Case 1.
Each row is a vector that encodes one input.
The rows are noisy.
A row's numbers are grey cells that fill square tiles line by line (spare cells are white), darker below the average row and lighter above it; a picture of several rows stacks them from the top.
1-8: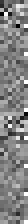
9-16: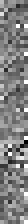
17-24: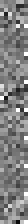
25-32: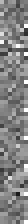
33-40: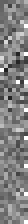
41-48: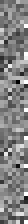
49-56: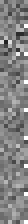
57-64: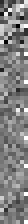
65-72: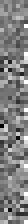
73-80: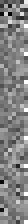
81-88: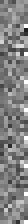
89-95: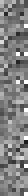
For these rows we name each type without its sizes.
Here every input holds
a point on a circle.
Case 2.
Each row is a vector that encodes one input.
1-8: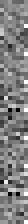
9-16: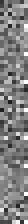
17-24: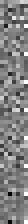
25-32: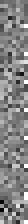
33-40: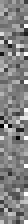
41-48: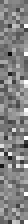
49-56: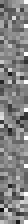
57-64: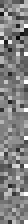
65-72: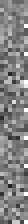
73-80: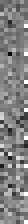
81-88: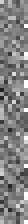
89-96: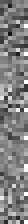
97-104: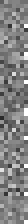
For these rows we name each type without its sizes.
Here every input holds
a point on a line.
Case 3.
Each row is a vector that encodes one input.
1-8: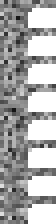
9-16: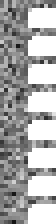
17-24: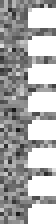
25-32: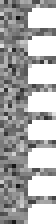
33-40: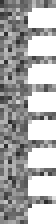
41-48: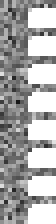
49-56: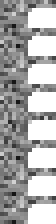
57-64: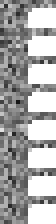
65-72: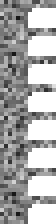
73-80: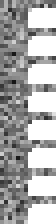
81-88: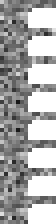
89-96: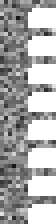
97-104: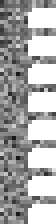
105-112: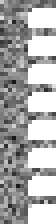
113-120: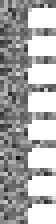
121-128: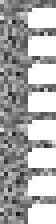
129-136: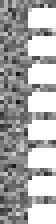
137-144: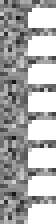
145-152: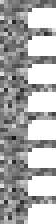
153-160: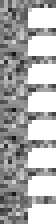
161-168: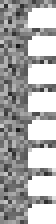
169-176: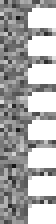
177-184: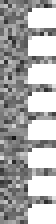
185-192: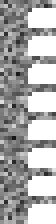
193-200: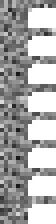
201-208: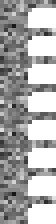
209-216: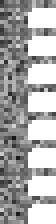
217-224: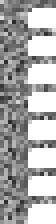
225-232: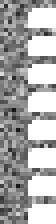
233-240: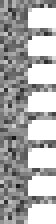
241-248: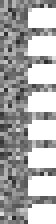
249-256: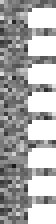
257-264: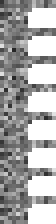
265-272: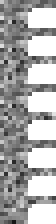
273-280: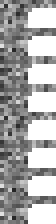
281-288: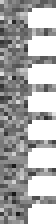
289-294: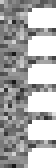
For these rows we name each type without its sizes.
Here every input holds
a label.
